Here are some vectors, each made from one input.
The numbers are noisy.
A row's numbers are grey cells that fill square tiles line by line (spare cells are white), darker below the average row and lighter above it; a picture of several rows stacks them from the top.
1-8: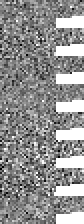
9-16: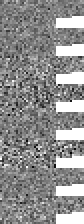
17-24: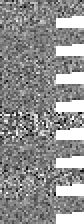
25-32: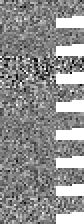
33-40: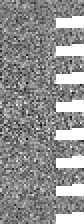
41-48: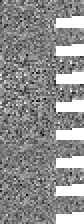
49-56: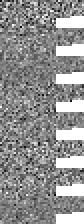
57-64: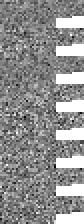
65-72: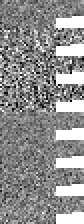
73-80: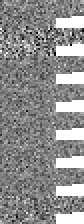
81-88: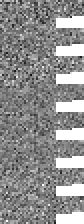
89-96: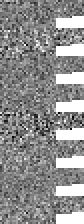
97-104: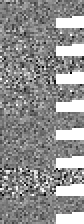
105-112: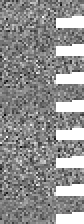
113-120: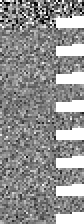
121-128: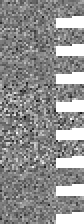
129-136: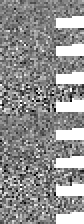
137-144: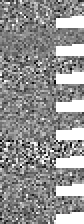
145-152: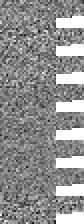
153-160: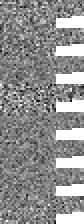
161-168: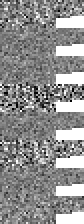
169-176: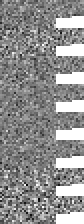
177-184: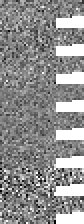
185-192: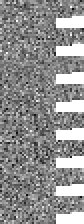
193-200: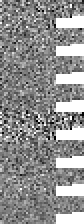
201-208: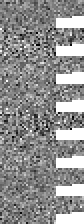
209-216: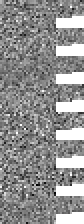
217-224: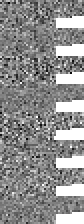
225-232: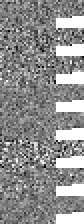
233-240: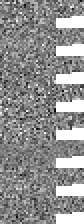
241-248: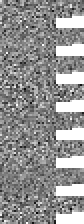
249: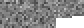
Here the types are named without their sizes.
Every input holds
either a label, or a node of a tree, or four true/false values.
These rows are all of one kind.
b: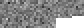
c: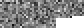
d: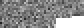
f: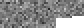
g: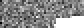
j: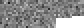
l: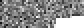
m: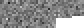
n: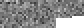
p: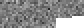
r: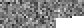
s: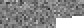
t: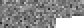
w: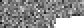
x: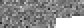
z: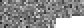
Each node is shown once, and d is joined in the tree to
g and n.
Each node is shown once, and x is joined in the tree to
f and t.
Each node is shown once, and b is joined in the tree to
m and z.
